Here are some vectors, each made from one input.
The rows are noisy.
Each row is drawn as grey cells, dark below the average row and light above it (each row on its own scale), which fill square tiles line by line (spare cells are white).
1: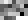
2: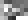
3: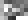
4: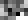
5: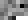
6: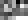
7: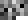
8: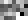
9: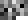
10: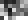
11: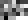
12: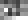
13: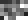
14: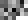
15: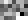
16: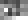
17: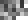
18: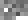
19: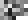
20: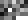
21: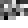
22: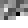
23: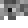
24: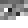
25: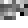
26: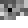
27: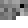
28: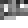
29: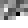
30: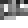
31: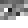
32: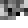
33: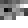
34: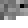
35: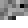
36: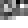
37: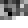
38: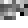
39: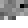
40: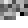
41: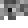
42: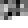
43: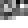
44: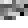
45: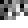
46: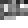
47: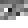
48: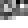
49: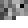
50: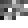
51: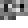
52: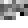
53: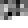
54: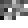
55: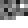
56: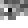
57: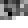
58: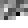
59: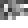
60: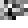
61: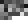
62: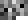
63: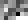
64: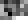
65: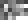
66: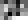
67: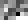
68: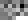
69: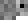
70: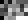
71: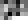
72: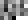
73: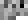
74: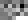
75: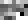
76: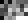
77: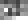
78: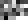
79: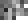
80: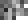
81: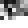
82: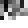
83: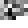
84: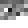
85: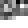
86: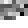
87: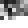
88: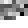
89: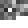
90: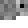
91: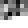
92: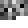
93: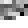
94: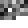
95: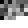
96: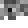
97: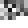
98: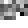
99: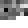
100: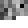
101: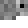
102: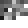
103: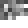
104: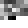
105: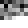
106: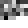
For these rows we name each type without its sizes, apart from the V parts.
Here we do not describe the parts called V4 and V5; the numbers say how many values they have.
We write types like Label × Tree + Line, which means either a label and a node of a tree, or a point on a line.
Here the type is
(Bool × Bool × Bool + V4) × V5 + Line × Line.
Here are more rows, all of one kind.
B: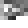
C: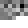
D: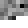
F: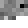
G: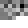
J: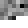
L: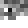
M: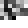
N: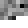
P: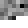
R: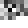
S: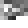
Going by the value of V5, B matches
L and S.
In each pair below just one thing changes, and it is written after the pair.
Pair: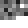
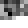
one of the three true/false values
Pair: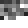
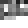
the value of V5
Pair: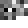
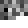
the value of V5
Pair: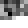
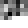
the value of V5
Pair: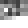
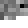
the value of V5
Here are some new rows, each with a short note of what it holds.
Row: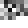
a value of V4 and a value of V5
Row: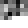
three true/false values and a value of V5
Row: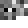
three true/false values and a value of V5
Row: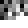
three true/false values and a value of V5
